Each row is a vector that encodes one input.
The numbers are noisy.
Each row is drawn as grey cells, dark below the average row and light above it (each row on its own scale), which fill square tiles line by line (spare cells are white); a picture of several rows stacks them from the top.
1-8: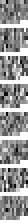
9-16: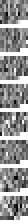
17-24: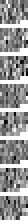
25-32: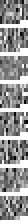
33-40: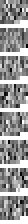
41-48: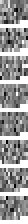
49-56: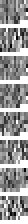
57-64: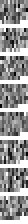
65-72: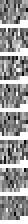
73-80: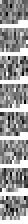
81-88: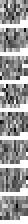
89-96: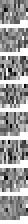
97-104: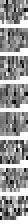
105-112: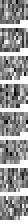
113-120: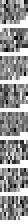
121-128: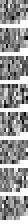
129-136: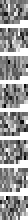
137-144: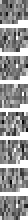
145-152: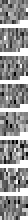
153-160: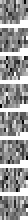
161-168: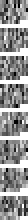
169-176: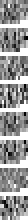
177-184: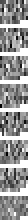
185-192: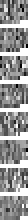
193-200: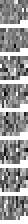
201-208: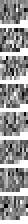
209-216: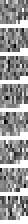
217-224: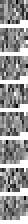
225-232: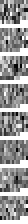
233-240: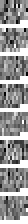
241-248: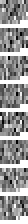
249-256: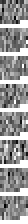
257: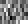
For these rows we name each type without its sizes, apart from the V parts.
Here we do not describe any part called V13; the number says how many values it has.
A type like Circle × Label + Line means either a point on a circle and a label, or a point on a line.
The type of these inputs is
Bool × (Circle + Unit) × V13 + Label × Label.
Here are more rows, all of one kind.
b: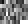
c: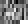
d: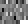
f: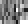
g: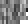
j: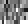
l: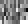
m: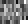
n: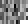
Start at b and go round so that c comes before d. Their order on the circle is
b, c, d, n, g, m, f, j, l.
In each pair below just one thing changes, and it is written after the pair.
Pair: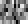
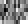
the place on the circle
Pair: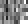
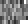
the true/false value
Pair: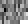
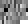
the value of V13
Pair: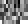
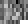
the true/false value
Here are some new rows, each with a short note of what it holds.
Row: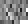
two labels
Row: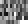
two labels
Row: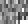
two labels
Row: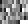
two labels
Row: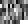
a point on a circle, a true/false value and a value of V13
